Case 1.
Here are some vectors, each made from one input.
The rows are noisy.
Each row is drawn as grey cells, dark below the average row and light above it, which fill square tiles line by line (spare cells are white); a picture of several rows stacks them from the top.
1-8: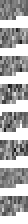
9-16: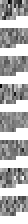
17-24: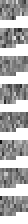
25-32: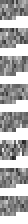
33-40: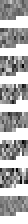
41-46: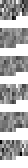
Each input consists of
either a point on a 5-point line, or a point on a 7-point line.
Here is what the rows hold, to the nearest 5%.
About 55% of them hold a point on a 5-point line. The rest hold a point on a 7-point line.
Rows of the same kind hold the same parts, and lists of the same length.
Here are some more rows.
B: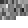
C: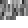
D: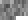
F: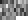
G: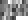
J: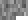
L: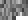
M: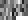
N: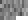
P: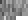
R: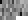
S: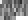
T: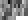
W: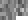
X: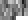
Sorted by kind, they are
B, F, L, M, S, T
C, D, G, J, N, P, R, W, X

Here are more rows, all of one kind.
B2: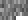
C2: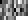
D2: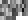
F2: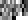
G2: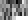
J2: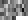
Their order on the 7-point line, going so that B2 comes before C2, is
D2, G2, J2, F2, B2, C2.
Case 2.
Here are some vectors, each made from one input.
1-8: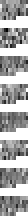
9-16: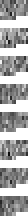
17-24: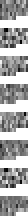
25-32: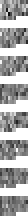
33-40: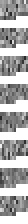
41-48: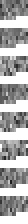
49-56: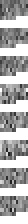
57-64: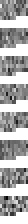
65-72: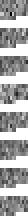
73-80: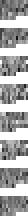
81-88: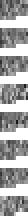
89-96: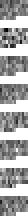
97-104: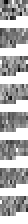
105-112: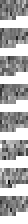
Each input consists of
a list of up to two points on a 6-point line.
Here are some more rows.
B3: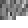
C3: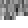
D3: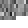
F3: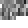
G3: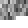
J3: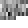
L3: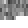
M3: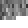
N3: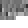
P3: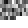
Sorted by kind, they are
B3, D3, J3
C3, F3, G3, L3, M3, N3
P3

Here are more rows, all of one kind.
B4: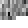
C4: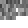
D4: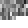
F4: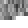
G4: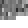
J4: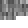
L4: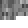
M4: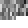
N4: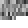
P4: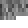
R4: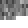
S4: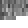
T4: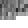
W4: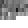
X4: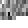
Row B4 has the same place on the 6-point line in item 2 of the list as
J4, L4, S4 and X4.
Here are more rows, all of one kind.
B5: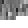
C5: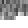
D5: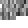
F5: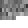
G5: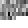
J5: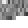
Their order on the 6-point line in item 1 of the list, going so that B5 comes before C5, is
F5, B5, C5, J5, G5, D5.
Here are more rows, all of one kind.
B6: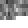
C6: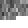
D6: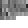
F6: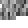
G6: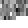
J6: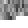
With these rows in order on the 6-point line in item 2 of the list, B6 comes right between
C6 and F6.
